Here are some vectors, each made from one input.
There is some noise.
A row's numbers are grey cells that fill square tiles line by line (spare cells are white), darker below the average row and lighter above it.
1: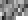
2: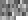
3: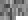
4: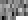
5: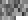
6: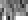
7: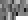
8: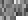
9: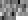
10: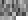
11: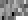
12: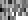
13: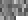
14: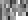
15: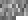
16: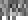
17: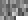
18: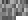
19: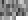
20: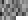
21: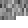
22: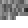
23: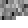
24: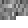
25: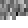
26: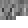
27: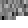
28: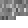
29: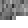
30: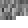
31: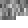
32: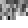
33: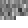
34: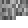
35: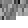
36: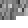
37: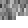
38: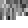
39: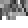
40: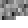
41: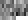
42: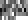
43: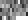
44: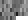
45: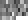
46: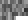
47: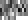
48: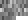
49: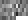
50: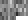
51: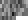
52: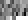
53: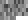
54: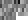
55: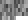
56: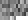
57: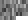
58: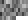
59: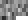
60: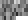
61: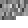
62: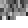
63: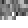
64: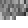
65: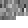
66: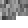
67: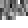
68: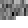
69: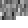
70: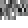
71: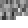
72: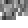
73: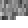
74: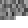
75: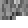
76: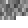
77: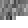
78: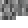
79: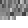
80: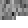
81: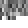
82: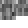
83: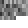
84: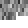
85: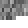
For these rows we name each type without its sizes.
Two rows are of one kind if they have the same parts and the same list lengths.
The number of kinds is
2.
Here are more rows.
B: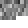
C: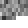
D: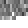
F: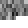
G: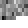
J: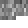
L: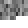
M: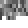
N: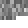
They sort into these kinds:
B, C, D, F, G, J, L, N
M

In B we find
a point on a line and four true/false values.
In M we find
a point on each of two lines.
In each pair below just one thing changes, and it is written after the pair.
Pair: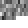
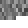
the place on the line
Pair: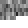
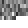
the place on the line
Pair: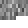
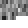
one of the four true/false values
